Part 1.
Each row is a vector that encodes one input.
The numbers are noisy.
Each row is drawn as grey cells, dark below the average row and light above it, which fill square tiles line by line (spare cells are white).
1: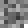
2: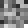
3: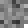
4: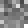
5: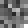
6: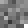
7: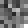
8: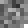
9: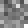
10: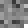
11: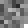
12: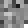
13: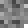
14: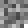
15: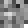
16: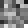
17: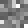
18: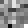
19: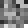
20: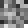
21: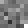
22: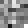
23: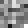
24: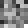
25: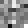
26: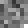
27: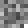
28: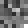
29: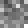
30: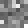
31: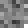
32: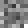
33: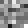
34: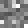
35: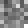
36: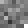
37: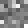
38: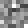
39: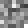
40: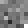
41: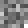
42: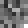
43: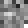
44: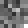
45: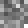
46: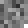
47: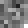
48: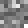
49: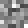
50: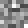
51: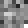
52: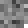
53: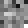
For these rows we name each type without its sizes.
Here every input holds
a node of a tree.
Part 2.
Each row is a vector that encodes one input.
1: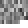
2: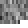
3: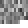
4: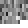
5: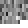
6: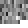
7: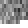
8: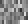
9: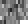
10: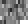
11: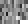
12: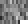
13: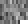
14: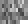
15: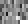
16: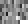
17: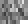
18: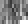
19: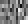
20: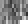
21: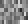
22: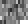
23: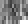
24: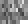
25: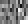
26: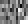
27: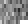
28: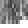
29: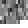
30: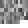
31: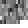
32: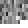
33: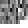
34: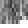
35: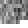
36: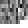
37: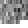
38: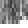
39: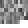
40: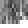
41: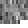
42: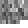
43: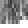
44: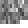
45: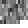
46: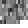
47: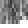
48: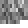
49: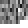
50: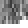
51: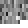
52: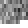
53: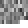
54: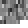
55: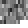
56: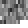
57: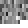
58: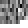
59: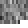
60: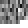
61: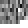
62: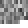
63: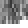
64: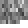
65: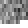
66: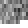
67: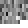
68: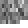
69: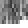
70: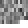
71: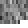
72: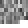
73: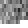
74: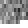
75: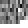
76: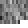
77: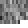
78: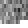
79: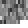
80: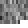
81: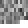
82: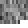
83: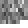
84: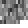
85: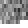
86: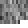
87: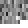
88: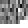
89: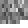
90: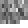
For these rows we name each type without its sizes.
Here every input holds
a point on a line.
